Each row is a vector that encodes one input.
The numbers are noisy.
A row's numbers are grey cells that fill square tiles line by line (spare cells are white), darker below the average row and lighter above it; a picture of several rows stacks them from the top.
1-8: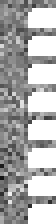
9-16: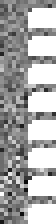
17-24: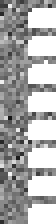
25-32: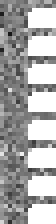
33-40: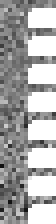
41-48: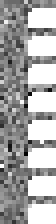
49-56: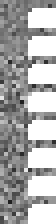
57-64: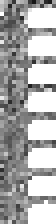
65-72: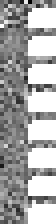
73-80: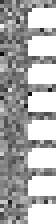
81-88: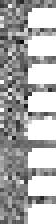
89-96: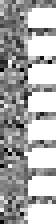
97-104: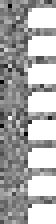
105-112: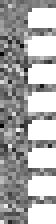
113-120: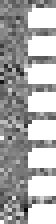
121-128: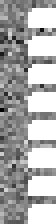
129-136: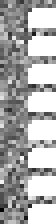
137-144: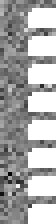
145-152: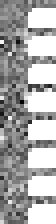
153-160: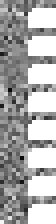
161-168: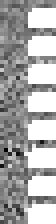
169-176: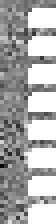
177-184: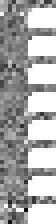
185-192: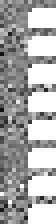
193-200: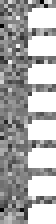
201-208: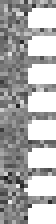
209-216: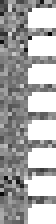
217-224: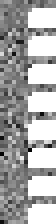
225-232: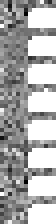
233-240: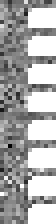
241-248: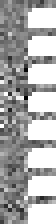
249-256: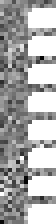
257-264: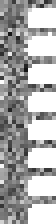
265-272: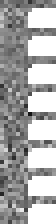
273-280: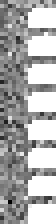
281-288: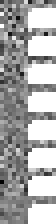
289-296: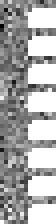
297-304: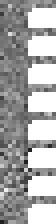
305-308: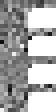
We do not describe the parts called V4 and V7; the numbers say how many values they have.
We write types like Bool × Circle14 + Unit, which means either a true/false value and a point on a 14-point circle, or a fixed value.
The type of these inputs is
(Circle6 + V4) × Tree12 + Tree11 + V7.
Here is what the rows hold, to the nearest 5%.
About 15% of them hold a node of an 11-node tree. About 70% of them hold a node of a 12-node tree, together with either a point on a 6-point circle, or a value of V4. The rest hold a value of V7.
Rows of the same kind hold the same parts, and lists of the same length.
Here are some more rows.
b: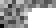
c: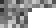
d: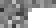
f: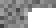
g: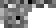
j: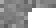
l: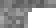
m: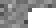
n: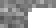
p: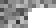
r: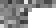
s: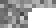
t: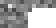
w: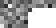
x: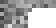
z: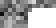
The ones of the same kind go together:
b, f, g, j, m, t, w
c, p, s, x
d, r, z
l, n

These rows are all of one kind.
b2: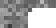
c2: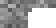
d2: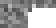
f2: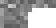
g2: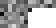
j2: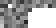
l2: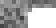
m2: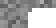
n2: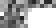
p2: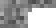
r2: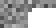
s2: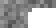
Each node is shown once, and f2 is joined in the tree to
c2 and j2.
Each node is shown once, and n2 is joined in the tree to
m2, p2 and s2.
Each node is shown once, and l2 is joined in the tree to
g2 and j2.
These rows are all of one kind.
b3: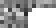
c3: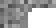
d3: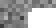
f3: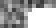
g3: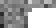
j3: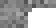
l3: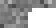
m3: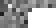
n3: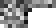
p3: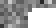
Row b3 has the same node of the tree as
d3, g3 and m3.
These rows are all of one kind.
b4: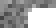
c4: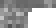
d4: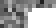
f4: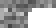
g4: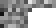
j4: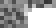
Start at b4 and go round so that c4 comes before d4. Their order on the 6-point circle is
b4, f4, c4, d4, g4, j4.
